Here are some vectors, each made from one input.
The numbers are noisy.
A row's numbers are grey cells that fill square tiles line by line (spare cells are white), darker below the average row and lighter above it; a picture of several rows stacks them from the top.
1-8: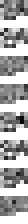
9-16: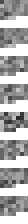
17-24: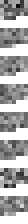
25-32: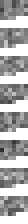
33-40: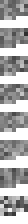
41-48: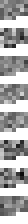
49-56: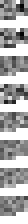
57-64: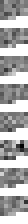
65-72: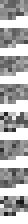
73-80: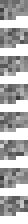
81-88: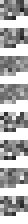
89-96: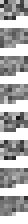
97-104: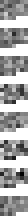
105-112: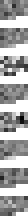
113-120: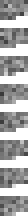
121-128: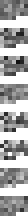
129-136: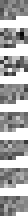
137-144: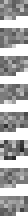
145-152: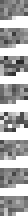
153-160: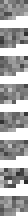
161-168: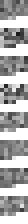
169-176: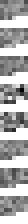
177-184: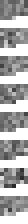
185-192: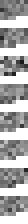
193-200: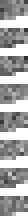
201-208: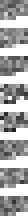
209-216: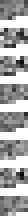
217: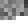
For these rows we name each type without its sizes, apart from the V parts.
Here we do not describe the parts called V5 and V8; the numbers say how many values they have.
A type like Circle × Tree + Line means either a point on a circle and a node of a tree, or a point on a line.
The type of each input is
Bool × V5 + (Circle + Unit) × V8.
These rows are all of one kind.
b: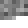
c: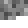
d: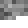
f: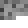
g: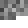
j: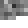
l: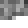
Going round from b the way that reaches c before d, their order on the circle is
b, j, c, l, g, d, f.
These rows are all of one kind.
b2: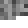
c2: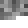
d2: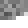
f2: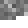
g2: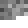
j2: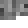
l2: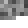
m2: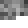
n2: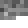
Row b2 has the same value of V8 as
c2 and j2.
